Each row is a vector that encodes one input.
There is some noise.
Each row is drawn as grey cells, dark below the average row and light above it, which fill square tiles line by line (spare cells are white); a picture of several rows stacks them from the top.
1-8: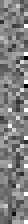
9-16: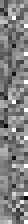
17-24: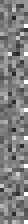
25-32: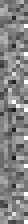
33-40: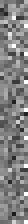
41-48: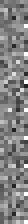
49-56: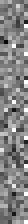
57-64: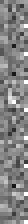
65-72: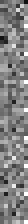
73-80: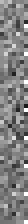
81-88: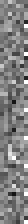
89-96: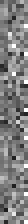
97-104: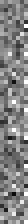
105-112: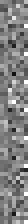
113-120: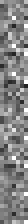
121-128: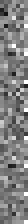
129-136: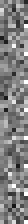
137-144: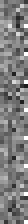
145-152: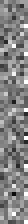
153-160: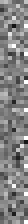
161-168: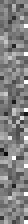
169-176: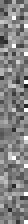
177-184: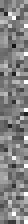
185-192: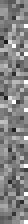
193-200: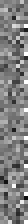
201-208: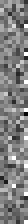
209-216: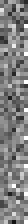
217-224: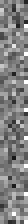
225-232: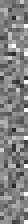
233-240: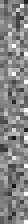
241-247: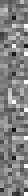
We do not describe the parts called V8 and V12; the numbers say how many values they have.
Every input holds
a true/false value, a value of V8 and a value of V12, together with either a point on a 6-point circle, or a fixed value.
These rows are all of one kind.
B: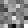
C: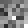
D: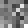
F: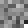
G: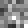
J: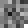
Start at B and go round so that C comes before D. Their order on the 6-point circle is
B, G, C, D, J, F.
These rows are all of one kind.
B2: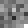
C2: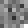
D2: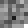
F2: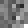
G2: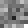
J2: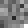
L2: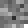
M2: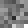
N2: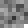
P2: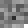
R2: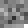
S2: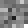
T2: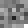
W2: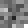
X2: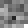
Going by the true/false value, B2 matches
C2, D2, F2 and J2.
